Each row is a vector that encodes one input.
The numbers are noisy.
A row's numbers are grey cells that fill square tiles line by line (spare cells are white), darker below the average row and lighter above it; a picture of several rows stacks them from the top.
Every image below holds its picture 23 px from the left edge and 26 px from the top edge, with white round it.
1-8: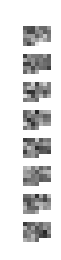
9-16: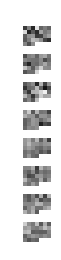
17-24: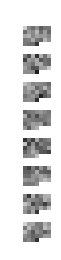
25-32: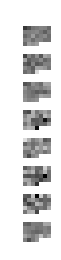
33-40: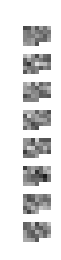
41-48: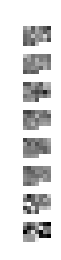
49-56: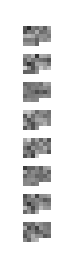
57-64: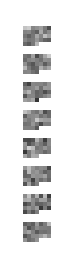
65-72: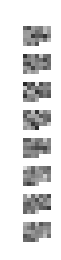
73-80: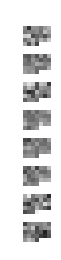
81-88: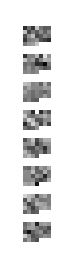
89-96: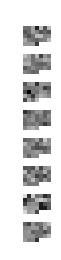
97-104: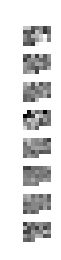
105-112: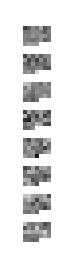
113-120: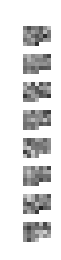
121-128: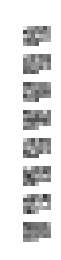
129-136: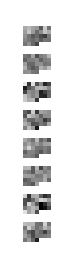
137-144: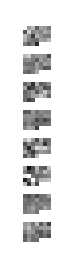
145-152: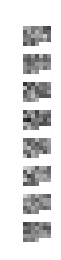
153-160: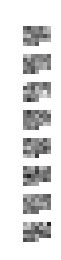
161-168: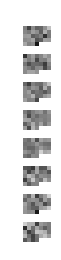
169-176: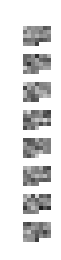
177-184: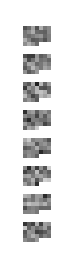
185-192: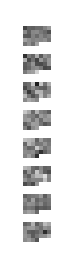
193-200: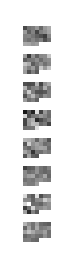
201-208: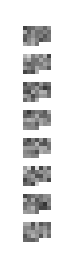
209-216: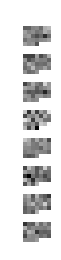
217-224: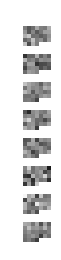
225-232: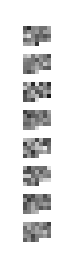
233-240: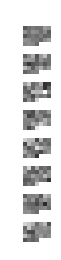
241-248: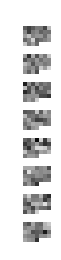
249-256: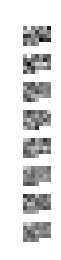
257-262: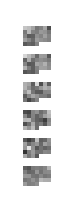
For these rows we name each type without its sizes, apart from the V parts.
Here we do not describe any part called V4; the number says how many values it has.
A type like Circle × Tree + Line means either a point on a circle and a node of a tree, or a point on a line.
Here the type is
List(Bool × V4).
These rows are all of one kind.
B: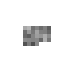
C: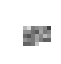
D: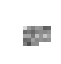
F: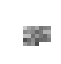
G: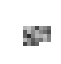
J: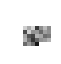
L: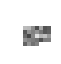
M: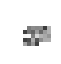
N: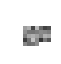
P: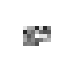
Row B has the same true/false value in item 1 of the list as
G and J.
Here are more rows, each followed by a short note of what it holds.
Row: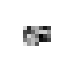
the empty list
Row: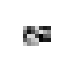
the empty list
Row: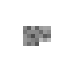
a list of two items
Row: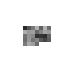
a list of two items
